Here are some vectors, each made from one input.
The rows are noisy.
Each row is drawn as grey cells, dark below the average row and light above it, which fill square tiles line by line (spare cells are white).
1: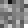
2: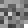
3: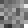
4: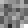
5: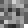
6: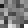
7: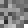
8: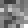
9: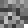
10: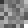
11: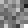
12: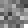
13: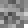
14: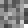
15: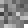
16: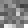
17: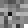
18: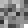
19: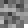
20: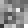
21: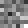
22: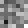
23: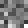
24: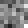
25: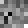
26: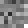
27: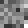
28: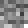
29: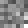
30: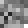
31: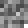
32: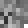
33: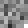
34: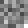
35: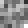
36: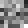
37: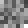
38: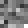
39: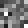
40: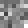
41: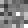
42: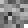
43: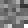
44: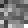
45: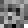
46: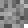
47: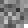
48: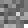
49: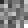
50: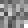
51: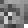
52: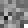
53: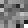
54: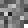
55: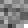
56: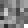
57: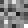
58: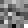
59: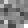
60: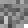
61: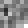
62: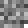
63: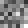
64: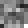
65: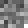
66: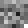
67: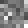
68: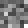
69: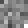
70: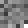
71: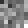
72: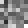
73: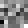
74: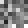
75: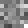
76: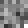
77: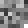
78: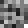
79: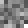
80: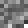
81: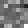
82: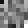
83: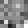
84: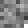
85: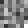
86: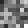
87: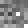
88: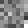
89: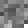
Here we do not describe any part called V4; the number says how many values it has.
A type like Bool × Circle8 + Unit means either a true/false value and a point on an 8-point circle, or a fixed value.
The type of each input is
(Bool × V4 + Line5) × V4.
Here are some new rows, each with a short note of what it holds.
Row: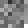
a true/false value and two values of V4
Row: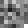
a point on a 5-point line and a value of V4
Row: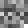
a point on a 5-point line and a value of V4
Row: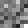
a true/false value and two values of V4
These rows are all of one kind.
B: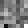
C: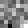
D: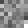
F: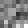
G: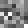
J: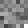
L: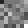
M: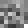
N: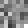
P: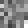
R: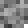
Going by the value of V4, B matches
F, J and R.
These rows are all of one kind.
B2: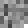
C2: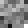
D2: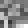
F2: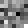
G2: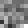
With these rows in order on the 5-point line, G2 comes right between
D2 and F2.
